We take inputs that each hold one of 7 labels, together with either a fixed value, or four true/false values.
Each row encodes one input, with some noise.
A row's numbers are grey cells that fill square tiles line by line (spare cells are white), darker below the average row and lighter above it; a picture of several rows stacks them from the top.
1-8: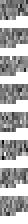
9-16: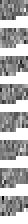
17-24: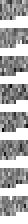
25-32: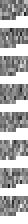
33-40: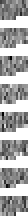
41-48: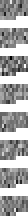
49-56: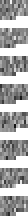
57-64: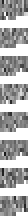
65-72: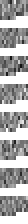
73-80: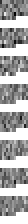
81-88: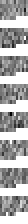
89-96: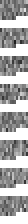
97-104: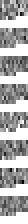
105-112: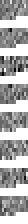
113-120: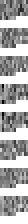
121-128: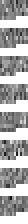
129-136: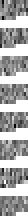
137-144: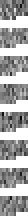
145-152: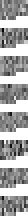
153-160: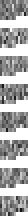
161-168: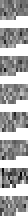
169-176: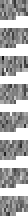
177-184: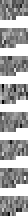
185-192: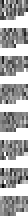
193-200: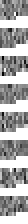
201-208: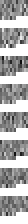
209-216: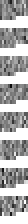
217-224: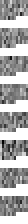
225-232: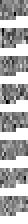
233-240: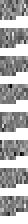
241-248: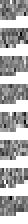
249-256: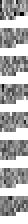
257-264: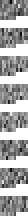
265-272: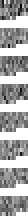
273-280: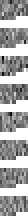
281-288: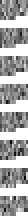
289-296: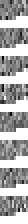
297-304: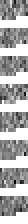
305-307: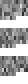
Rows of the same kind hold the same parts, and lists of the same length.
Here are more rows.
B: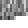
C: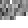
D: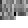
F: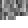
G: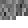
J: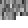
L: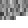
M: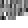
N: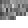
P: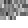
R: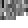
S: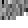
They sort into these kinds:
B, C, D, F, G, J, L, N, P
M, R, S

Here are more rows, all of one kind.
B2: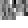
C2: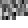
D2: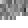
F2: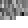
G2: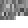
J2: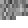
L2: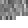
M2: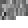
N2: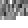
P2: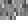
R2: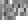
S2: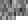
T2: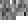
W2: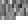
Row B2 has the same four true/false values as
C2, N2, R2 and W2.
